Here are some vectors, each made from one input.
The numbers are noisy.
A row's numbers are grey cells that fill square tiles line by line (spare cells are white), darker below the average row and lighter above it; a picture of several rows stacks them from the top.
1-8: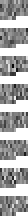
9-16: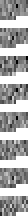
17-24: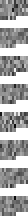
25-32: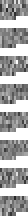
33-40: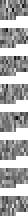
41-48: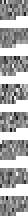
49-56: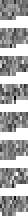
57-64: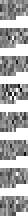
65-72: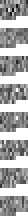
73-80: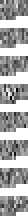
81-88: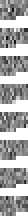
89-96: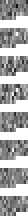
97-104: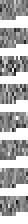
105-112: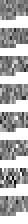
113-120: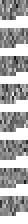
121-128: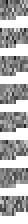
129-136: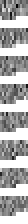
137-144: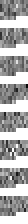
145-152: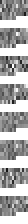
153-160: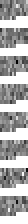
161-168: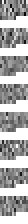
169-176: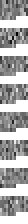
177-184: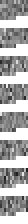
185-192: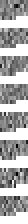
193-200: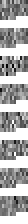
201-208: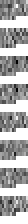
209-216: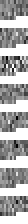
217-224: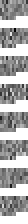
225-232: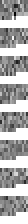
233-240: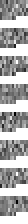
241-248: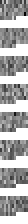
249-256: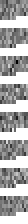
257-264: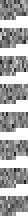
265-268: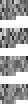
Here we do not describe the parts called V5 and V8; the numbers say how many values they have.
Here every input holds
a value of V5, together with either one of 12 labels, or a true/false value and a value of V8.
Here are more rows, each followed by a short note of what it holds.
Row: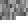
a true/false value, a value of V5 and a value of V8
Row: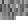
one of 12 labels and a value of V5
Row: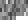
one of 12 labels and a value of V5
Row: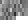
one of 12 labels and a value of V5
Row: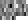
a true/false value, a value of V5 and a value of V8
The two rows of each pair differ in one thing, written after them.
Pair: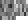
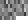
the value of V5
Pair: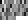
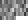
the true/false value
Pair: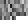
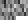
the value of V8
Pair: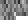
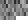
the value of V8
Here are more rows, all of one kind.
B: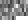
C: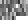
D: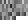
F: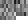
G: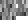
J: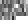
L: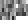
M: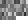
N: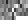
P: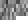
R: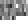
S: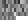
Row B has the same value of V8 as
C and L.
